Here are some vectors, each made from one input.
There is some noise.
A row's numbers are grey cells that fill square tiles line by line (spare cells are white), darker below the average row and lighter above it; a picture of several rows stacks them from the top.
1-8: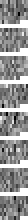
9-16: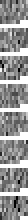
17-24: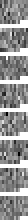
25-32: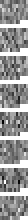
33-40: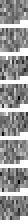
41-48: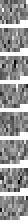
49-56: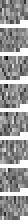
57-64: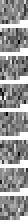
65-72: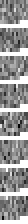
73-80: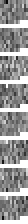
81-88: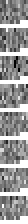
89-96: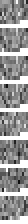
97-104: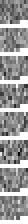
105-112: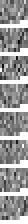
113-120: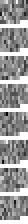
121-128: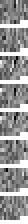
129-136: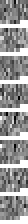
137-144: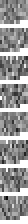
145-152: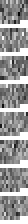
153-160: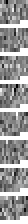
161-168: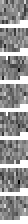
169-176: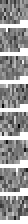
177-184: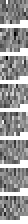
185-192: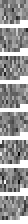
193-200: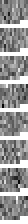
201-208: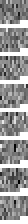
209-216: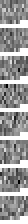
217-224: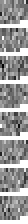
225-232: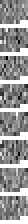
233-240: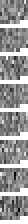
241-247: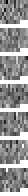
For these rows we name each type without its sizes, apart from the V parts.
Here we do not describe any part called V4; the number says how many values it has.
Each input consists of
a point on a line, together with either three true/false values, or a list of values of V4.
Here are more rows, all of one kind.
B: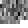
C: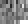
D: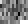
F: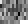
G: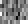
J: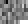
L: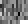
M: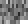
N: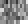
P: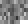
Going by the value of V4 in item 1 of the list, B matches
D, F, M and P.
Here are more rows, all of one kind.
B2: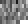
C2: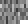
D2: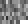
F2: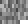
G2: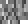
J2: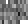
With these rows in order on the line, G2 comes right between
D2 and J2.
